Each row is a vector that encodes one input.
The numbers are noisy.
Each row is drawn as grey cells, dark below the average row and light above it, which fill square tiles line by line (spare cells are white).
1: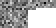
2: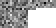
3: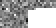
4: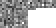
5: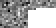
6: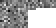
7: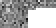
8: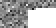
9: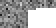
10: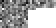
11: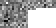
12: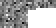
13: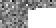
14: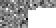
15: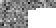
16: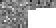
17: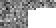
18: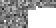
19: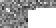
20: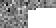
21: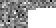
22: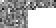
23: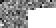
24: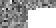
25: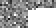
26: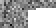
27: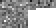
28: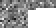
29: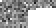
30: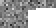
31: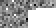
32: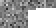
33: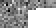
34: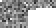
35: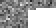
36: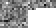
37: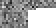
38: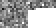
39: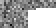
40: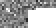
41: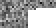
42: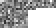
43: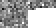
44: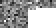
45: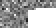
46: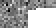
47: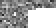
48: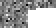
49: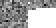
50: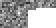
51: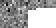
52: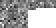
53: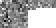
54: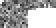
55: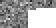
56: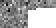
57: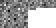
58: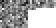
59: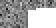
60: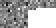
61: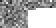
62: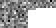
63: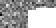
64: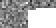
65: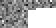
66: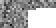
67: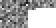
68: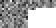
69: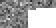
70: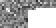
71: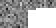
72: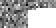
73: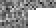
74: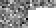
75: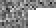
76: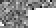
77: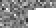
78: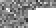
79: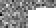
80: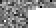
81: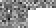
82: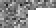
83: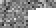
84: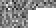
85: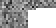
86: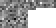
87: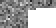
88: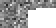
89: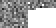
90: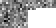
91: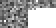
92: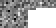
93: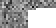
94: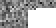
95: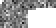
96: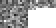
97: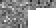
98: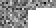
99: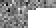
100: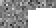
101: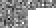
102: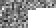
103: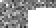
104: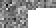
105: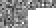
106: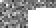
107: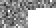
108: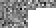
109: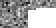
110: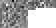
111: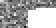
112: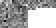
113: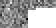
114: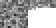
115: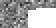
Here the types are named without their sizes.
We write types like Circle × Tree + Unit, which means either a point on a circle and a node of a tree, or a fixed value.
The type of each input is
Bool × Circle × Label.
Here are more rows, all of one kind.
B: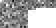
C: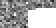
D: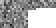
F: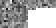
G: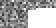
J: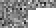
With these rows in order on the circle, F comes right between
B and J.
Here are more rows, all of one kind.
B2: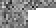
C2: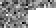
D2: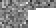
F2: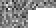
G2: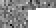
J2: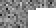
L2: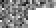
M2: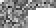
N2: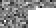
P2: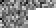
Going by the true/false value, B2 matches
C2, L2, M2 and P2.
